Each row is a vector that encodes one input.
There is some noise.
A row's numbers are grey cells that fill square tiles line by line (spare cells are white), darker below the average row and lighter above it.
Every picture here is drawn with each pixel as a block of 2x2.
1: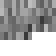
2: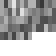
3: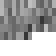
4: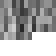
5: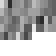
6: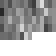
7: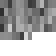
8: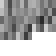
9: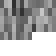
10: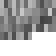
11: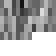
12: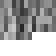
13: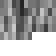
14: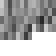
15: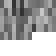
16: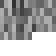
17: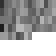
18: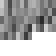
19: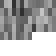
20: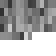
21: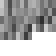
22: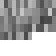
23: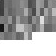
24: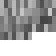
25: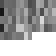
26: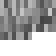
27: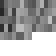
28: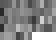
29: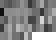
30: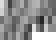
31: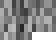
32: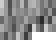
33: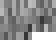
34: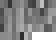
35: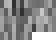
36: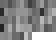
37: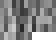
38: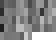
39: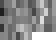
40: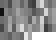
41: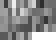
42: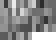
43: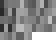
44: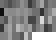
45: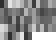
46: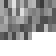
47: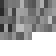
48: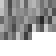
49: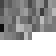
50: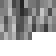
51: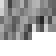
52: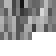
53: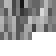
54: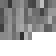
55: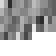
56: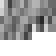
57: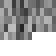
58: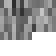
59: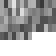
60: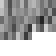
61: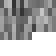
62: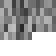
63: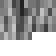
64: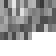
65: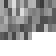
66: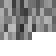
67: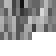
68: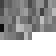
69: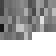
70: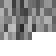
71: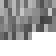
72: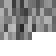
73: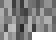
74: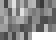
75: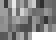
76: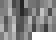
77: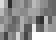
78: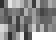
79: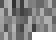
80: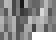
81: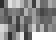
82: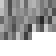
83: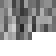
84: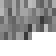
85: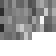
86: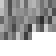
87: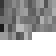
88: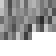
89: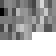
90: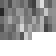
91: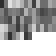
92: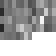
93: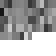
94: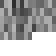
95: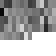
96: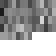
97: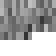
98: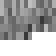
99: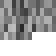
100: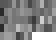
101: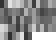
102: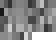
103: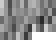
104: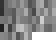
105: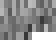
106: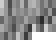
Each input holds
either a point on a 7-point line, or a list of up to two points on a 6-point line.
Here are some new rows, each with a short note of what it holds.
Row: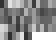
the empty list
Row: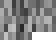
a list of one item
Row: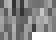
a list of one item
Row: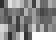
the empty list
